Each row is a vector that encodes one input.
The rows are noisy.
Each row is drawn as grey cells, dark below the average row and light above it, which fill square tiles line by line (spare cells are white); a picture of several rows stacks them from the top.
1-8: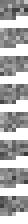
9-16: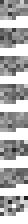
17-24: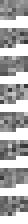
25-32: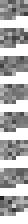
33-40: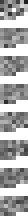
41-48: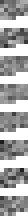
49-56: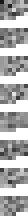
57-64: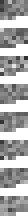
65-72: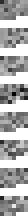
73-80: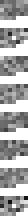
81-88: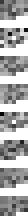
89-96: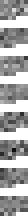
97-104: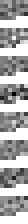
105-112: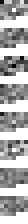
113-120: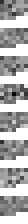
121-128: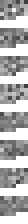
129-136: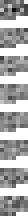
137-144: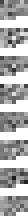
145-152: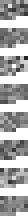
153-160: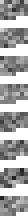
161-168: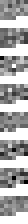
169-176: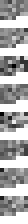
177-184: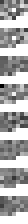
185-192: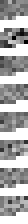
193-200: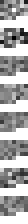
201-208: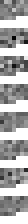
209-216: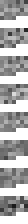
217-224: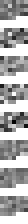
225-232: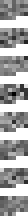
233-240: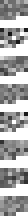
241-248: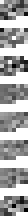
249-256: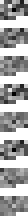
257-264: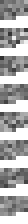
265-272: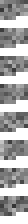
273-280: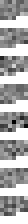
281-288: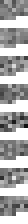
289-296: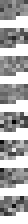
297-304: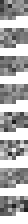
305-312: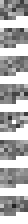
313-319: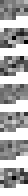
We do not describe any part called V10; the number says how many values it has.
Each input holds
a true/false value, together with either a point on a 16-point circle, or a value of V10.
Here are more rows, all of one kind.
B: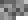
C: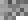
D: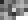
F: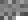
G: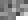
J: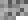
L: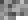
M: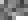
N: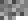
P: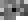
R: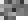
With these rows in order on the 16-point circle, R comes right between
B and P.
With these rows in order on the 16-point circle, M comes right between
G and N.
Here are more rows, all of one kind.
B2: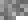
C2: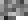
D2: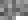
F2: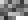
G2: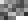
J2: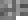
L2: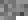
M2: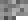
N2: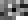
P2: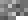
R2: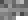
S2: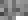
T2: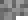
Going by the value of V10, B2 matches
D2 and S2.
